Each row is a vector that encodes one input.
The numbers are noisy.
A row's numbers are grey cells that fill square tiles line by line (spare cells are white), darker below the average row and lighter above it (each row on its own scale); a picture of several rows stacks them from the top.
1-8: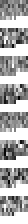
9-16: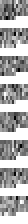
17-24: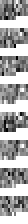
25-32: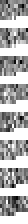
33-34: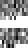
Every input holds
either a fixed value, or three true/false values.
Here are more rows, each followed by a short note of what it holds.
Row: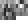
a fixed value
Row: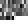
three true/false values
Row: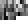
a fixed value
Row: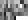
a fixed value
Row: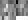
three true/false values
